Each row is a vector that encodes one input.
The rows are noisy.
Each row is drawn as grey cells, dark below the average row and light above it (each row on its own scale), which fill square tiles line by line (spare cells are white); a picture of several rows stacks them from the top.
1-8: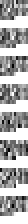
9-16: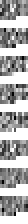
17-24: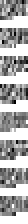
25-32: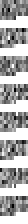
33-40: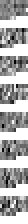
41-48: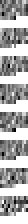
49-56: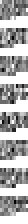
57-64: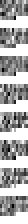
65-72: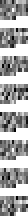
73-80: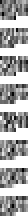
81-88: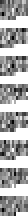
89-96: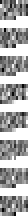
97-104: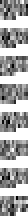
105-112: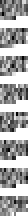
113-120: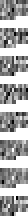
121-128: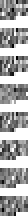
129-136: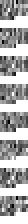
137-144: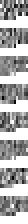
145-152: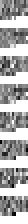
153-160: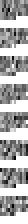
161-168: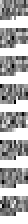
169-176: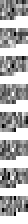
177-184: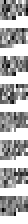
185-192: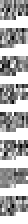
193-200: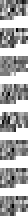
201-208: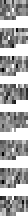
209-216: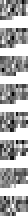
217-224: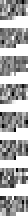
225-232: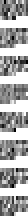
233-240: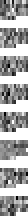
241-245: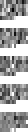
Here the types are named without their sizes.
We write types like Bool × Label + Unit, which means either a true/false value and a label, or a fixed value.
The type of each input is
List(Line).
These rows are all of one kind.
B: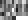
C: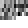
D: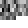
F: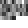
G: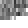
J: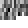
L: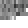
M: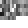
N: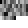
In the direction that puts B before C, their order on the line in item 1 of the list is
M, B, D, F, N, J, C, G, L.
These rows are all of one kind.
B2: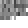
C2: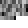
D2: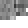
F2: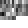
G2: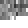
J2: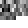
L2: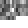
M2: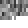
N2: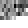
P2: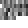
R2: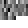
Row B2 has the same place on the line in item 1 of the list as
D2 and G2.
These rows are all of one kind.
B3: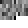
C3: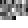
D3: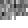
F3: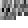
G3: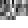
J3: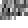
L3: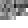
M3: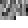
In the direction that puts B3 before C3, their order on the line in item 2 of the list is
B3, D3, M3, C3, G3, L3, F3, J3.
